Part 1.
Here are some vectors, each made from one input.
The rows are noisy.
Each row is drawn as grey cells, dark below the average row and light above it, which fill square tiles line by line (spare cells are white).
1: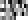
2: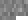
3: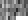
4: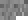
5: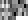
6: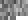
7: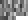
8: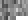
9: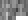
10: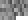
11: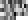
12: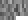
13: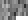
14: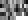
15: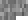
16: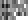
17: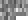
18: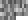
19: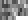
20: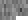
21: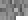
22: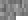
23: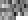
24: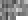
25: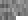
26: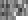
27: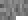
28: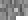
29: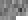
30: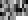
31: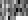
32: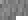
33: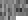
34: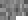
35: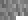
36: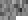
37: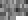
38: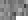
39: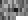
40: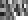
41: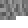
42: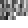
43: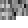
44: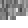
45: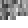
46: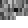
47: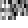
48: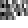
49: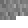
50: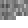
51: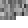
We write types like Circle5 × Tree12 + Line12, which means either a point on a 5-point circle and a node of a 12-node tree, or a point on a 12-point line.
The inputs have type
Tree10 + Unit.
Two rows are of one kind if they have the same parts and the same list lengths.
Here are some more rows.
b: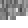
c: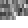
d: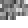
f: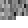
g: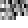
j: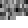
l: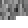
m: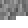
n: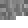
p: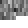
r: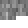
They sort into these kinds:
b, c, d, f, g, j, l, m, n, r
p

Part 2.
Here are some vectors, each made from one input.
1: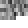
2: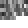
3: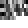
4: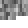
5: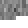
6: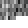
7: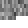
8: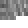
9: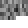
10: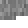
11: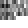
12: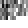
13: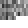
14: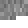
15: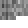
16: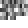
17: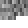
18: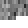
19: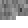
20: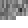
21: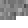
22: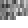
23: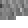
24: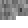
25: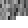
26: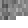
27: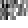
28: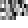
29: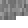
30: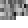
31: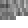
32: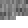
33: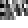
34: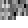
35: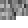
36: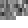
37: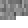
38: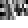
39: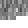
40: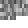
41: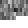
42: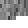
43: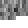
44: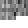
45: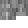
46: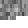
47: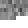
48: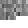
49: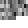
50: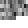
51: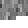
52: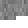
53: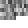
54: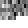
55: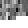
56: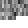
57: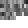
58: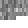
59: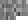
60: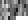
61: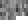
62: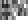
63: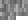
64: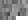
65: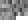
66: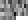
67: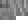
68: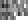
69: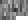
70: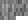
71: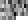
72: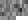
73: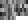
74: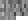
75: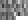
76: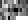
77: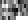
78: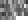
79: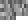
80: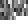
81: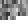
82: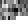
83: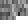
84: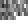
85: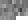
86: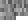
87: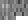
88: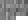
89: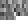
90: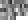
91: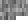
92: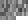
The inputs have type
Tree17 + Unit.
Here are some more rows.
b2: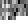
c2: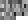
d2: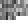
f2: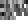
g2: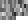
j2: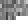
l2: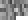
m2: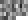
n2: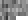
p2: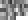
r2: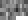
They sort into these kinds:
b2, c2, d2, f2, g2, j2, l2, n2, p2, r2
m2

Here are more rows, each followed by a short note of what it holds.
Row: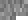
a node of a 17-node tree
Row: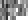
a node of a 17-node tree
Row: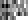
a node of a 17-node tree
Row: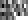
a node of a 17-node tree
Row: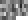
a fixed value
